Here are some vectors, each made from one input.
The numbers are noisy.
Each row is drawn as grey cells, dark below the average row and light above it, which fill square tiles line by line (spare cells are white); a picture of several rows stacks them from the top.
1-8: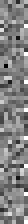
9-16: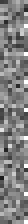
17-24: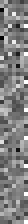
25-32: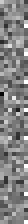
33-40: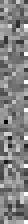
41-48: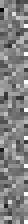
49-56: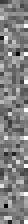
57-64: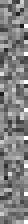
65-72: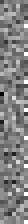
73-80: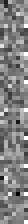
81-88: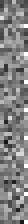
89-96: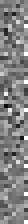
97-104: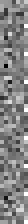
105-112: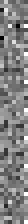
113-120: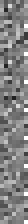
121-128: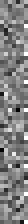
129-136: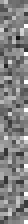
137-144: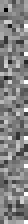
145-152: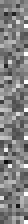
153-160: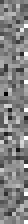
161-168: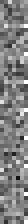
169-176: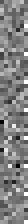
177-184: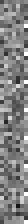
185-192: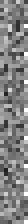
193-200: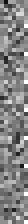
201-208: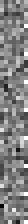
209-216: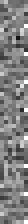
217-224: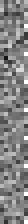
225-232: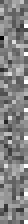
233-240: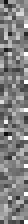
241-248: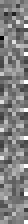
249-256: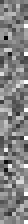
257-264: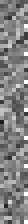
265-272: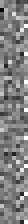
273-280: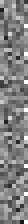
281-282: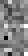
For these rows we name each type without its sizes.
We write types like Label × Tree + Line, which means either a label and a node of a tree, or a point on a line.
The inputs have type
Bool × Bool × Bool × Bool + Circle.
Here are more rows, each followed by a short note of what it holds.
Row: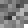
four true/false values
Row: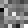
a point on a circle
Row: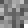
a point on a circle
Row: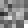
a point on a circle
